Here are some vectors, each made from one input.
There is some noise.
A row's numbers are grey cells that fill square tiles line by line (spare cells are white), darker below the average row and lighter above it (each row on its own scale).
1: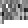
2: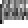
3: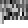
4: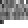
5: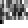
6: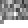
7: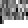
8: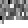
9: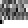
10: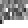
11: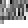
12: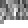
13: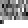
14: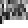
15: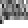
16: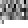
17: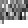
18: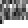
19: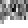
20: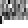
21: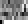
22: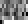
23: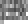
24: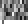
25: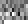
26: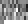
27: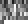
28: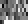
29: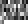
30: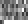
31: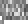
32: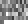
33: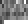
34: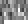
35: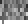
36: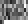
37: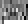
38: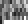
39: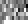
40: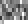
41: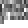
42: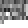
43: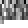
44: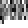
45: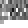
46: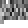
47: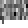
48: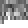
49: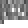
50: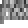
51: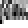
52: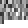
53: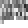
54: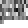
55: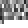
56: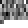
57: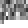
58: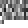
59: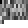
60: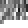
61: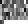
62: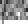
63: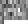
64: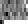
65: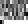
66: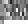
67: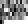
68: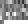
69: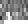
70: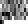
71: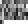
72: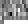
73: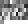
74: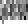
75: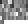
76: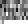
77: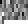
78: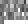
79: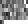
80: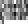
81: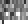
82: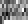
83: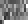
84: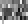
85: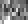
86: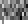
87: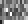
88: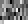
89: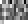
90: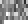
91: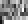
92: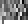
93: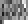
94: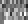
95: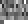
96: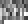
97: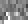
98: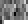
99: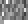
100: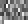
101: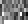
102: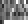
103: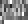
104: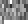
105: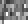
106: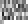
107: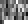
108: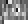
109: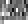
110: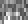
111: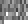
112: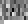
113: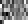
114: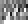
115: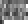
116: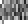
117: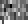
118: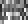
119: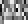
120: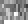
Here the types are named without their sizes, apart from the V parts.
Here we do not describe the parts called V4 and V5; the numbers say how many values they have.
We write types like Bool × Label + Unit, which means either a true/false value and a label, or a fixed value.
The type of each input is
Bool × V4 + Circle × V5.
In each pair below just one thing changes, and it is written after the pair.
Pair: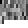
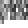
the place on the circle
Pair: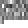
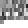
the place on the circle
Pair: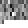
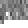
the value of V5
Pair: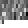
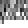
the value of V5
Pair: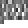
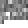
the place on the circle
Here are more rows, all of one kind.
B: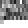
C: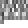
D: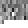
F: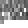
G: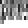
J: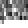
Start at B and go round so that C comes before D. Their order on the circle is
B, C, D, F, G, J.
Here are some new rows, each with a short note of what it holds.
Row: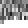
a point on a circle and a value of V5
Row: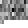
a point on a circle and a value of V5
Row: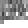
a point on a circle and a value of V5
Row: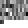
a true/false value and a value of V4
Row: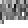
a point on a circle and a value of V5
